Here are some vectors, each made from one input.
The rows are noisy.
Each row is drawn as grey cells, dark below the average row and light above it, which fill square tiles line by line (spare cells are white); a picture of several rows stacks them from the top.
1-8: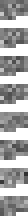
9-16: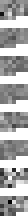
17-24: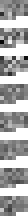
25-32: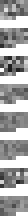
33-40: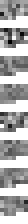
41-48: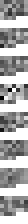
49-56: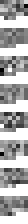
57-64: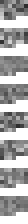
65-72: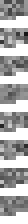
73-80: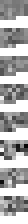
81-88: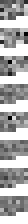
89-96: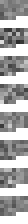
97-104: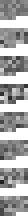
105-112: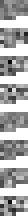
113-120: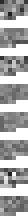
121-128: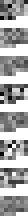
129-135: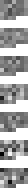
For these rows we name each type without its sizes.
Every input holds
either a point on each of two lines, or a node of a tree and four true/false values.
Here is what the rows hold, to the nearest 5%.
About 15% of them hold a point on each of two lines. The rest hold a node of a tree and four true/false values.
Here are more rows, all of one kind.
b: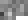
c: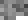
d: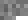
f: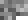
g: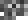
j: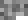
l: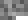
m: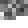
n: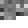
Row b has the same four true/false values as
d and l.
